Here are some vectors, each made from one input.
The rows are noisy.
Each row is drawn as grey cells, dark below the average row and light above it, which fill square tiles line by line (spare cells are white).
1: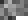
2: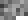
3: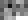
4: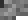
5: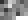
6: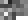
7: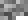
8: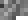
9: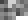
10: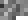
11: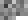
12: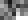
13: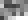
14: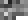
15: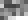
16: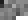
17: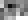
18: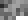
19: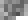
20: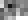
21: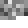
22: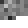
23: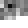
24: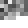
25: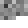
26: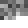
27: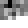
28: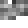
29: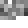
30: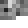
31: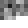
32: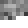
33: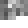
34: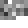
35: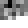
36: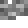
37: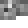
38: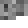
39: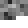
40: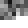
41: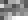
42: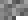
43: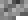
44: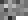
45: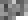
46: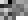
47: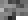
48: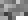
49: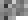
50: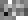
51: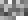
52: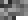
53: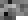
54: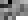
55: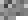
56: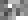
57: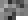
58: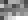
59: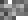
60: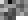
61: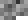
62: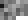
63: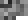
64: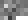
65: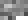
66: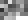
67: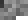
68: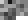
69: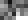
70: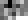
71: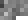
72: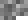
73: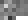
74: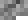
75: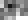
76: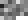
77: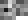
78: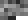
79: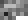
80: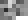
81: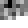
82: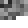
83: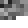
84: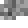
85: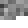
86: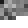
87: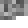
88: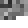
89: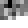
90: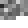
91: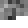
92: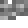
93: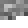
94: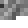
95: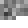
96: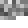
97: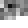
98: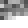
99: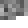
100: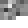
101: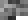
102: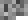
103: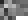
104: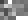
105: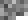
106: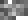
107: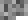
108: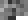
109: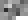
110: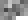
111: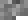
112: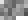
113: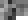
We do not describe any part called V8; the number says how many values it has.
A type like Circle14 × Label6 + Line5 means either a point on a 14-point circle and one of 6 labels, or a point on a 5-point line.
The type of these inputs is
List2(Line5) × V8.
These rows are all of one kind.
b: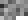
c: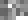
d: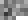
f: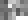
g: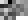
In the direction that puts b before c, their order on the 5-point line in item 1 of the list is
g, b, c, f, d.
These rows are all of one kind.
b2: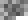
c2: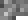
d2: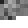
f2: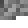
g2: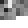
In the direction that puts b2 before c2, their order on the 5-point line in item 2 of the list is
b2, d2, f2, g2, c2.
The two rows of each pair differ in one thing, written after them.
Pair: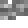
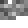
the place on the 5-point line in item 1 of the list
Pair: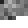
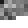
the place on the 5-point line in item 1 of the list
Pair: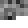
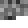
the place on the 5-point line in item 2 of the list
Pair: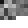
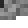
the value of V8
